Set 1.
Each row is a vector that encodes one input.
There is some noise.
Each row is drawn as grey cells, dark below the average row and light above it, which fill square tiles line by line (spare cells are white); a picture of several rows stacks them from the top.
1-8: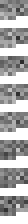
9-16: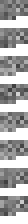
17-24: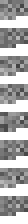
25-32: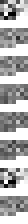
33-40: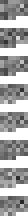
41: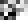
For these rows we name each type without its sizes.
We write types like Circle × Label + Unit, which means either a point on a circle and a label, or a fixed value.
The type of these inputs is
List(Line).
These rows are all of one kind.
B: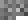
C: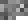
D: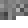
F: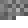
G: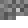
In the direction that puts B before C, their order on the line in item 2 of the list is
B, G, F, C, D.
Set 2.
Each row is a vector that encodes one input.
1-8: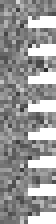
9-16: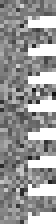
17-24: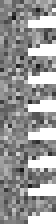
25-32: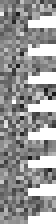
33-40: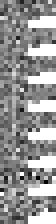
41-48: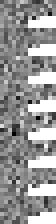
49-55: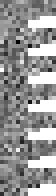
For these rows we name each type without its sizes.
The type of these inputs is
Line × (Tree + Unit).
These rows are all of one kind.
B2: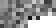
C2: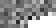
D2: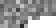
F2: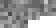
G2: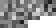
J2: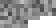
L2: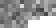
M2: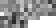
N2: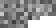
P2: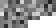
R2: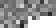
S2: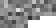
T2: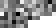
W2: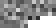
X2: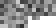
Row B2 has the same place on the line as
C2, G2, P2 and T2.
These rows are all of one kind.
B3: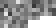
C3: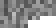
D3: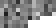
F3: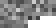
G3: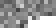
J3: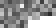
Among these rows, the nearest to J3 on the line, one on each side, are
C3 and G3.
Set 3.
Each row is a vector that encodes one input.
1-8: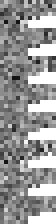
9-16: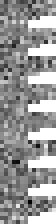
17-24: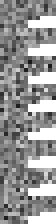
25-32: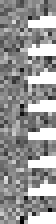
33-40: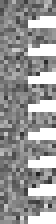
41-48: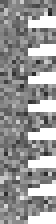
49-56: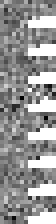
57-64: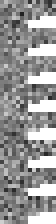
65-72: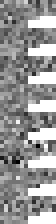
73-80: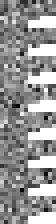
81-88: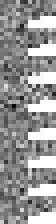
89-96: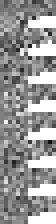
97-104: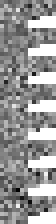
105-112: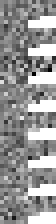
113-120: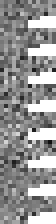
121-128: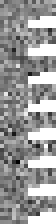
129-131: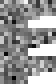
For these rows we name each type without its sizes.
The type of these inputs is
Line × (Tree + Unit).
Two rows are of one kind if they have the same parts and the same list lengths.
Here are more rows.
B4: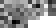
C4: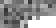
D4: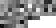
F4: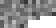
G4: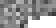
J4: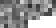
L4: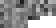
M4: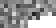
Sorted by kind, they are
B4, C4
D4, F4, G4, J4, L4, M4

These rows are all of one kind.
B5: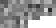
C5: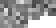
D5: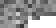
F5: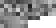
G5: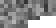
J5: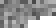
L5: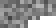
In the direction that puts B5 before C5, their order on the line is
B5, C5, D5, J5, L5, G5, F5.
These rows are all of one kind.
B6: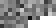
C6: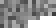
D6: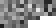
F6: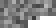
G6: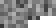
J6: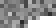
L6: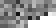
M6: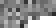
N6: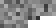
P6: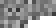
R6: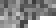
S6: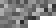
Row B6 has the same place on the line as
D6, G6, L6 and N6.
